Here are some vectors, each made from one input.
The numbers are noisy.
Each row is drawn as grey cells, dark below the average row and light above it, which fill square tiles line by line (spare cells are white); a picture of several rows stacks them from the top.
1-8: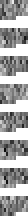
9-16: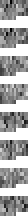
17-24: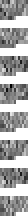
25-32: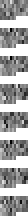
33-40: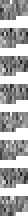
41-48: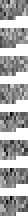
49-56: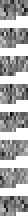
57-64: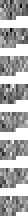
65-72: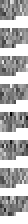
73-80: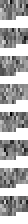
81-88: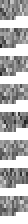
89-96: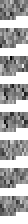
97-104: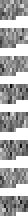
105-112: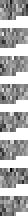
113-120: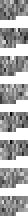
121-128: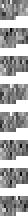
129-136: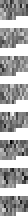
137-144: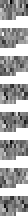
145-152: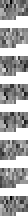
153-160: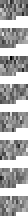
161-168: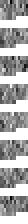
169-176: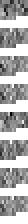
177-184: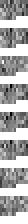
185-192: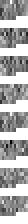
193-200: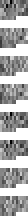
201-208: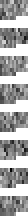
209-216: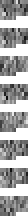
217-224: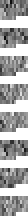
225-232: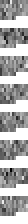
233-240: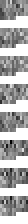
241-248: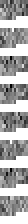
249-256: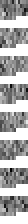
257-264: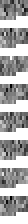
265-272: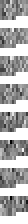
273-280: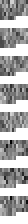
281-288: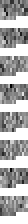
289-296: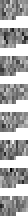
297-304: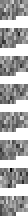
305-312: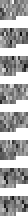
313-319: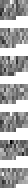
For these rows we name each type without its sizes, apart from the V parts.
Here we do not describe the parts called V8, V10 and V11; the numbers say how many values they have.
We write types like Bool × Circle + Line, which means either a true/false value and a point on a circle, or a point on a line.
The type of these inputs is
Bool × (Line + V8) + Tree × V10 × V11.
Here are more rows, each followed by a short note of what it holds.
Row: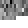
a true/false value and a value of V8
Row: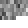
a node of a tree, a value of V10 and a value of V11
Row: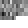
a node of a tree, a value of V10 and a value of V11
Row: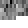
a true/false value and a value of V8
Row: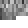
a node of a tree, a value of V10 and a value of V11
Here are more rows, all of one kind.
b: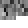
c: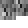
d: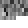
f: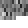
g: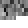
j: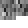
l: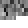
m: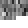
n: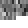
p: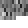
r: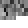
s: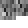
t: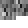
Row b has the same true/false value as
d, g, l and r.
